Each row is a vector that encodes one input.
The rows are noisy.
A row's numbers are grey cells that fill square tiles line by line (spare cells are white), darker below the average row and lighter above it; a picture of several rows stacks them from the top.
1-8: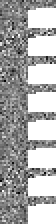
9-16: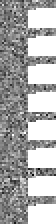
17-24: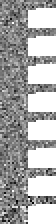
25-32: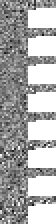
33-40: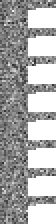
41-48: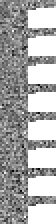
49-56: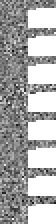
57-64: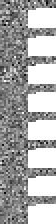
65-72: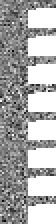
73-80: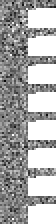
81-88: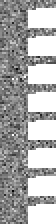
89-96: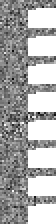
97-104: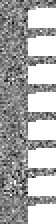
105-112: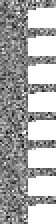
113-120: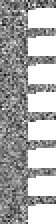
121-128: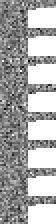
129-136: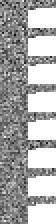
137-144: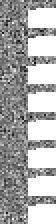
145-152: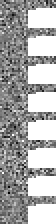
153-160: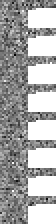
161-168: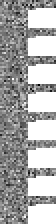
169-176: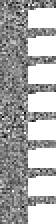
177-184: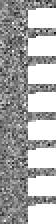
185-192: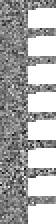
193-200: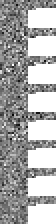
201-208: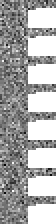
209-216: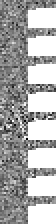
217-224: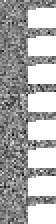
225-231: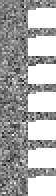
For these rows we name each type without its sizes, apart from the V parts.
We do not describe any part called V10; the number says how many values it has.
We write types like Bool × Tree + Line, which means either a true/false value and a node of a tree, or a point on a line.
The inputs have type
Bool × V10 + Circle + Unit.
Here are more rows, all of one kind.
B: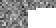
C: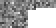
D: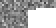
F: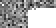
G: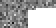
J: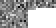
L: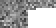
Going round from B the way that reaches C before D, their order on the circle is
B, C, J, F, D, G, L.
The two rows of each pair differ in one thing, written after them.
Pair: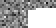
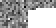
the value of V10
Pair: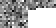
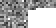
the true/false value
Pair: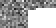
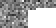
the true/false value
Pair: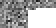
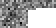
the true/false value
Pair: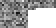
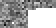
the true/false value
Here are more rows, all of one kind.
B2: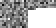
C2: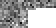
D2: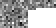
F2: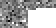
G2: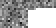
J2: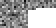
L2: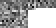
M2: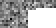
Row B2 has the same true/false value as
D2 and G2.
